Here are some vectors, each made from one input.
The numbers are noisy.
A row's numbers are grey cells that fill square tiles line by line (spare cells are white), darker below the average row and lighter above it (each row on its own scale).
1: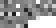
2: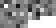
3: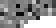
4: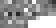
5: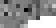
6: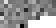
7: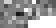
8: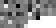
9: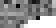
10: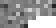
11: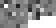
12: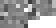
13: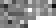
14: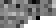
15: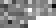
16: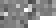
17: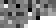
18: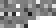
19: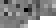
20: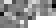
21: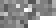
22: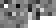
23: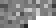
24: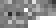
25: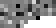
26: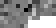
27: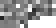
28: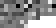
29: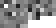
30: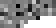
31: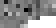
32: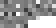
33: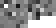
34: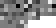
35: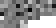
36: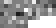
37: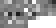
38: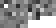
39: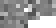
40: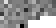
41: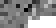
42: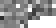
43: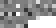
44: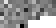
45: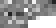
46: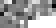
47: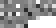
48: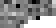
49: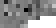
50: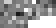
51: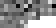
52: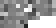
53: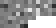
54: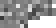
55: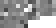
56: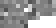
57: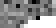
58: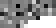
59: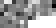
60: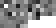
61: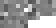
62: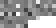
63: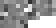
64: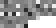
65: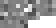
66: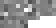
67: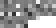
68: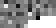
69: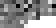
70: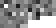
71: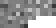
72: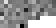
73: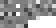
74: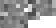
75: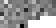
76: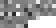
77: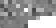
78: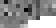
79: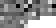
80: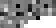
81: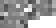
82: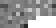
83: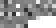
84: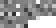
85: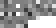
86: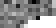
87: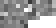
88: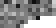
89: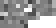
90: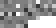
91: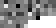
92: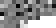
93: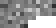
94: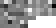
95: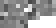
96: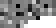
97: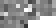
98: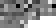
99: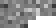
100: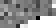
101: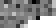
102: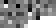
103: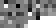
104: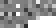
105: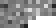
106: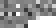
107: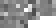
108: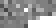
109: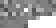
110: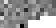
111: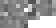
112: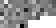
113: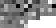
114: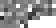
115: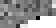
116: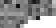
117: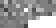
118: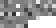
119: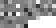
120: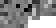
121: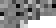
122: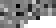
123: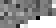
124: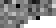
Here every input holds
either a point on a 9-point circle and a true/false value, or a fixed value.
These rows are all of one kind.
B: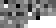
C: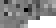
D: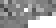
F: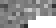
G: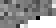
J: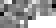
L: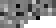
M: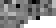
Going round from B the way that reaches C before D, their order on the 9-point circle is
B, L, J, F, C, G, M, D.
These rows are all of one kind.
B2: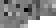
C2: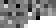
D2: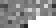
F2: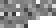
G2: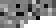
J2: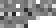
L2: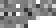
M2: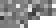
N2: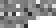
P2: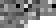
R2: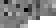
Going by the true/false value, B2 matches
C2, G2, P2 and R2.
